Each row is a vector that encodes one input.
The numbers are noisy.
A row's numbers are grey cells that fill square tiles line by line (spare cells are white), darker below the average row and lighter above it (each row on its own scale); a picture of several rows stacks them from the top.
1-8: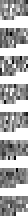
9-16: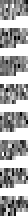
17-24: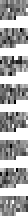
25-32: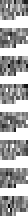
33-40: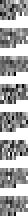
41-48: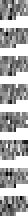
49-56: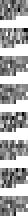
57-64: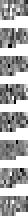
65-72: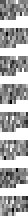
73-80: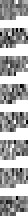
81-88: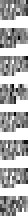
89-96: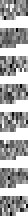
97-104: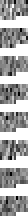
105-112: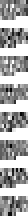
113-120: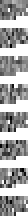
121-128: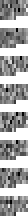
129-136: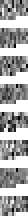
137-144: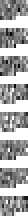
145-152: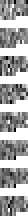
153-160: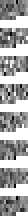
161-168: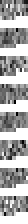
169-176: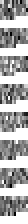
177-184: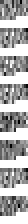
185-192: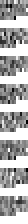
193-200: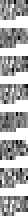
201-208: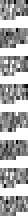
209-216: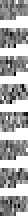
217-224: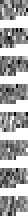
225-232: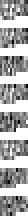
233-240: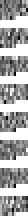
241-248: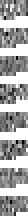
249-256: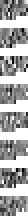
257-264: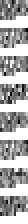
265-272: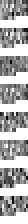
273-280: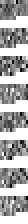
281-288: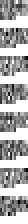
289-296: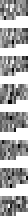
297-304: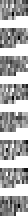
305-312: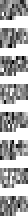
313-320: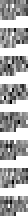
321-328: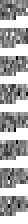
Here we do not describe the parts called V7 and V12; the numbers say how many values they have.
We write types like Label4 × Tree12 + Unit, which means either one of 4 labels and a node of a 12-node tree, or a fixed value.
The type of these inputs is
Bool × Label10 × V12 + V7.
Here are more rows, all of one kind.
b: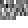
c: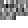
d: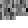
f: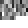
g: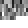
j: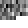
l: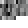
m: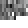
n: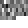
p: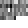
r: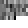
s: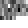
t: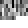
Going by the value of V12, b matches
j and p.
